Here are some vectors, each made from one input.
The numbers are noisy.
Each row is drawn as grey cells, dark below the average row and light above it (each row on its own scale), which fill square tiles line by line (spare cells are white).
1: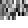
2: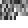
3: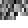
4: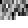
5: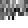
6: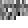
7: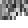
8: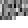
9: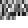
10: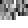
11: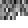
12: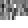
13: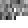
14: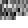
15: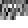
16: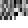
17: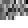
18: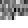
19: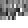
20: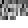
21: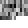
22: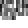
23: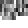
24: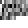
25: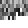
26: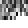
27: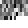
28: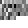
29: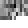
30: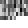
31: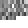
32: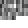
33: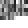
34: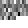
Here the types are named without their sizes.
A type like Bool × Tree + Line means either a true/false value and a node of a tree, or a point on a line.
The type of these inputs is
Line × Line.
